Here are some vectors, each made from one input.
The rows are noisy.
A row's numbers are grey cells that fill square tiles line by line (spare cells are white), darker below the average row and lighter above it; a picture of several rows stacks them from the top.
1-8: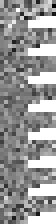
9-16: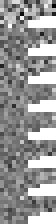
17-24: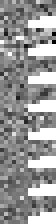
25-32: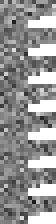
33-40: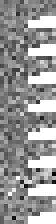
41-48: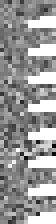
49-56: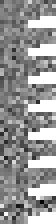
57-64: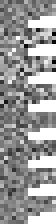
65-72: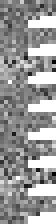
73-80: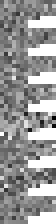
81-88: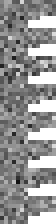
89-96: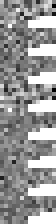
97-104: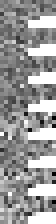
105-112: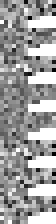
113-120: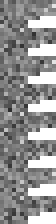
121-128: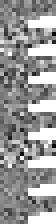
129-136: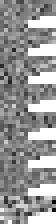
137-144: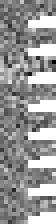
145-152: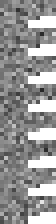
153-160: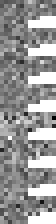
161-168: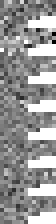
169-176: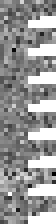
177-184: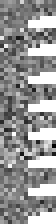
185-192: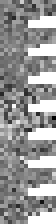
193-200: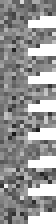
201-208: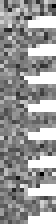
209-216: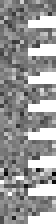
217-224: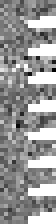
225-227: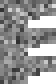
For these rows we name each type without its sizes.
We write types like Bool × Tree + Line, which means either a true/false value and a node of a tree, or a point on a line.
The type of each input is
Label + List(Line) × Tree.
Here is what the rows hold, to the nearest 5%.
About 15% of them hold a label. The rest hold a node of a tree, together with a list of points on a line.
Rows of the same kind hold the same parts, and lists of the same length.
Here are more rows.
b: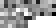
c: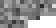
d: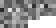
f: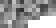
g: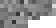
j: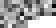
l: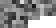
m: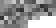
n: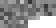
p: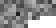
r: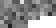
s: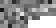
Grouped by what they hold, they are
b, j
c, g, s
d, f, p
l, m, n, r

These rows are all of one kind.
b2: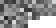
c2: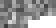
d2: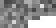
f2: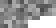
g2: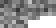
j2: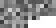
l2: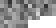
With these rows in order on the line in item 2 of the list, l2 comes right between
f2 and j2.
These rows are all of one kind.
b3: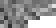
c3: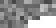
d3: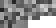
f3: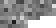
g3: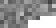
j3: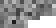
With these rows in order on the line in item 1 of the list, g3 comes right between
b3 and j3.
